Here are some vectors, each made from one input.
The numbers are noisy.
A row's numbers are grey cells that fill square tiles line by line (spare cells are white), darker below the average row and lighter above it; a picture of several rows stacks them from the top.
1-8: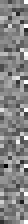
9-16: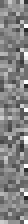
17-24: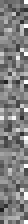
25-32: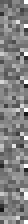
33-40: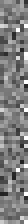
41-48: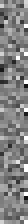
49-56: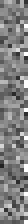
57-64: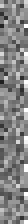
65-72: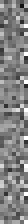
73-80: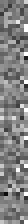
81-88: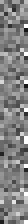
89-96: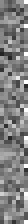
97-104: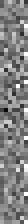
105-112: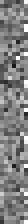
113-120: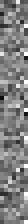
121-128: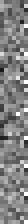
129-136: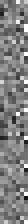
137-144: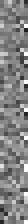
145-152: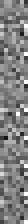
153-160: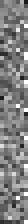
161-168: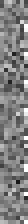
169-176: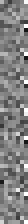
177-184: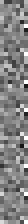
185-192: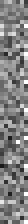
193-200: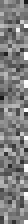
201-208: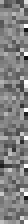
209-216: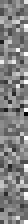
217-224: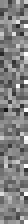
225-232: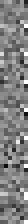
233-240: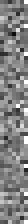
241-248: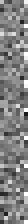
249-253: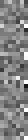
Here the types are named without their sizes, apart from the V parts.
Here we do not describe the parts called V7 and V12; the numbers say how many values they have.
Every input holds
either a point on a circle and a true/false value, or a fixed value, or a value of V7 and a value of V12.
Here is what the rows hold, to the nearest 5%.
About 40% of them hold a point on a circle and a true/false value. A few of them hold a fixed value. The rest hold a value of V7 and a value of V12.
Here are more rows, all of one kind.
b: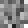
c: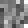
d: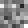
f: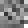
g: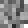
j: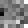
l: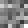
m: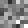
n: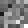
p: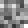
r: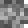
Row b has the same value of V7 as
d, f, g and p.
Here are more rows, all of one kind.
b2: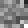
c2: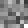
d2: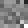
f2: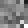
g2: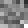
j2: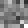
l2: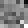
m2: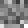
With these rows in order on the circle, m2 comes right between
c2 and g2.
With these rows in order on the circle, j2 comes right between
d2 and l2.
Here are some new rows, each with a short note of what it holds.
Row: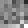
a fixed value
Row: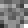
a value of V7 and a value of V12
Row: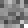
a point on a circle and a true/false value
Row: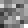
a value of V7 and a value of V12
